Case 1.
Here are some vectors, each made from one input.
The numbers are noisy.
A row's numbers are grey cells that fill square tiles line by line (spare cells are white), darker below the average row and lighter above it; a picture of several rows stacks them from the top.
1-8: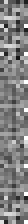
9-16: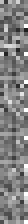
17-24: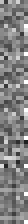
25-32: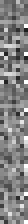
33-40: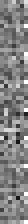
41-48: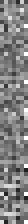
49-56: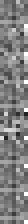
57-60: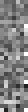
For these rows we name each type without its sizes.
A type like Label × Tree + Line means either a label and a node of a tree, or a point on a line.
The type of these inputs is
Line.
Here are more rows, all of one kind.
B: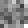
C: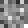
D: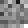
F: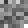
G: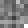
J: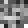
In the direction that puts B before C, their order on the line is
G, F, B, D, C, J.
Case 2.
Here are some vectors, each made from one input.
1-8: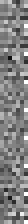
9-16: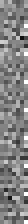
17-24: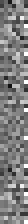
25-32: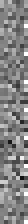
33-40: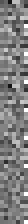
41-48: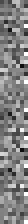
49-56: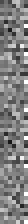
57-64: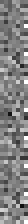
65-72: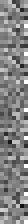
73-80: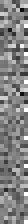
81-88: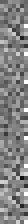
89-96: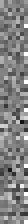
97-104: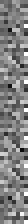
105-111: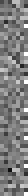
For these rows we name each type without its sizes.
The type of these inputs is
Line.
